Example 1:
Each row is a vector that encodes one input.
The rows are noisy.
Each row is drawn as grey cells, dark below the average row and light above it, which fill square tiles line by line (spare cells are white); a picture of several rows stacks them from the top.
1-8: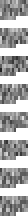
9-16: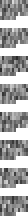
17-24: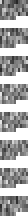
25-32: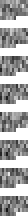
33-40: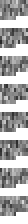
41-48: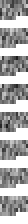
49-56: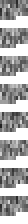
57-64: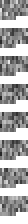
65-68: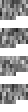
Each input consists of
either a point on an 8-point line, or a point on a 9-point line.
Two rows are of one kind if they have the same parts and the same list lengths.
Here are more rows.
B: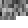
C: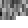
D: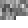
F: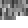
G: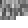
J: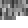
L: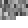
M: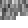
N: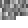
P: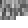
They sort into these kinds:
B, C, F, J
D, G, L, M, N, P

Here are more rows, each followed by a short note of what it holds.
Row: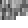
a point on a 9-point line
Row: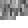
a point on a 9-point line
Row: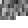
a point on an 8-point line
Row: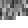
a point on an 8-point line
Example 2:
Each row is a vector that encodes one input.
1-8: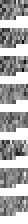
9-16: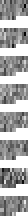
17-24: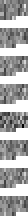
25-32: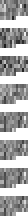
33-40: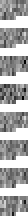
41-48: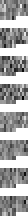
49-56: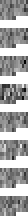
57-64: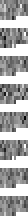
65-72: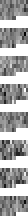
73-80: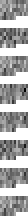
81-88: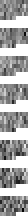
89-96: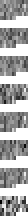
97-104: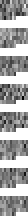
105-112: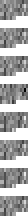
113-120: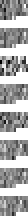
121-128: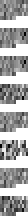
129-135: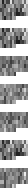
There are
3 kinds of row.
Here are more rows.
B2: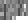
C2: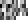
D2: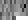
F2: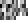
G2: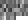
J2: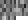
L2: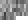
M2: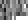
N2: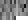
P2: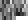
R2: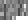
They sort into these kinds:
B2, L2, M2, P2, R2
C2, F2
D2, G2, J2, N2

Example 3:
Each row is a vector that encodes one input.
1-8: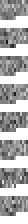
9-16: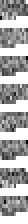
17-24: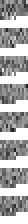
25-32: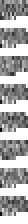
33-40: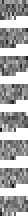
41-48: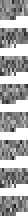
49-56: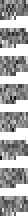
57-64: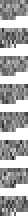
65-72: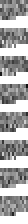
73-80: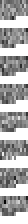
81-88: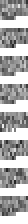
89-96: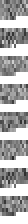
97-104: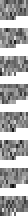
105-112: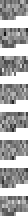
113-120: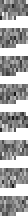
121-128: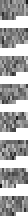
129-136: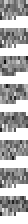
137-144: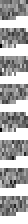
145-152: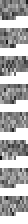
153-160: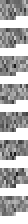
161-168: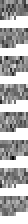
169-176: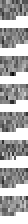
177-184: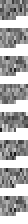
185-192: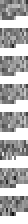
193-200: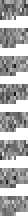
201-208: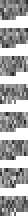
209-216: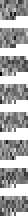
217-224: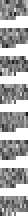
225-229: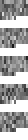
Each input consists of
a point on a 10-point line, together with either a fixed value, or three true/false values.
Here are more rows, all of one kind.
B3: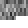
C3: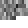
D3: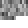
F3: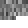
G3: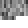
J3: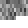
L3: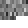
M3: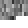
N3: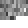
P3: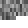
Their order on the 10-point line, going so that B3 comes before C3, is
F3, P3, L3, G3, N3, D3, M3, J3, B3, C3.
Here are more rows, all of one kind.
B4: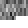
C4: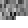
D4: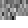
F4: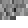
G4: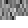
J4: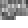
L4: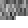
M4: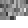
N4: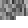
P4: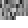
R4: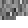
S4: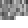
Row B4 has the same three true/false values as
C4, J4 and L4.
